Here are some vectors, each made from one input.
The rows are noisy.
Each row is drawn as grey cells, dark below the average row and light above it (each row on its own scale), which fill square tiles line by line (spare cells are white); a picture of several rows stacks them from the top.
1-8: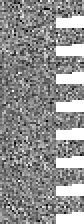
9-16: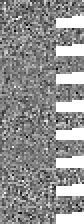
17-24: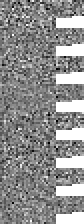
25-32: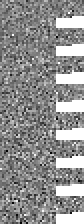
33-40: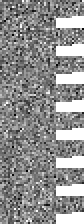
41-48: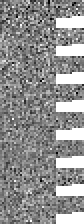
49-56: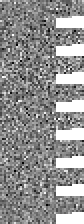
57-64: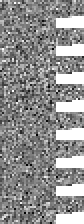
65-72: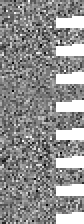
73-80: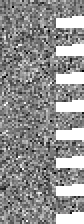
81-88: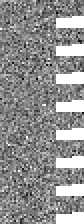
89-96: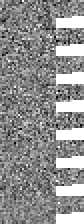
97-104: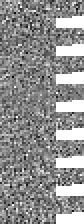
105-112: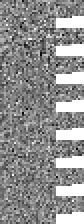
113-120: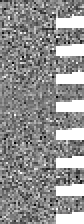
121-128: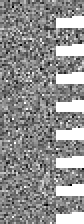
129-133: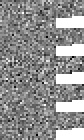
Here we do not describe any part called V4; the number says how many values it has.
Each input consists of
a list of up to three items, each a point on a 6-point circle and a value of V4.
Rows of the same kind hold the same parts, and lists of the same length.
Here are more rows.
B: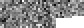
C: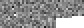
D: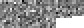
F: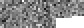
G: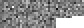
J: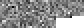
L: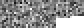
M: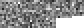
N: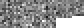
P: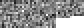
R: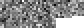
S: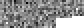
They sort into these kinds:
B, F, R
C, J, L, N, P, S
D, M
G

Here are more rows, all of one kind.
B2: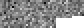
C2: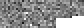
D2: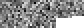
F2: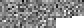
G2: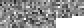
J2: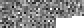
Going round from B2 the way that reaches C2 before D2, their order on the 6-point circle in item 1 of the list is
B2, C2, D2, G2, J2, F2.
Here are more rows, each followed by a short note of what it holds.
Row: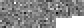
a list of two items
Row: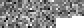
a list of three items
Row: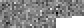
a list of two items
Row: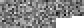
a list of two items
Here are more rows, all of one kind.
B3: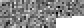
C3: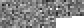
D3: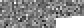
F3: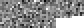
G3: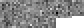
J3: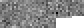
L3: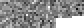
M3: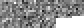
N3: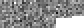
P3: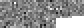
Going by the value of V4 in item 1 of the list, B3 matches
C3, D3, F3 and M3.
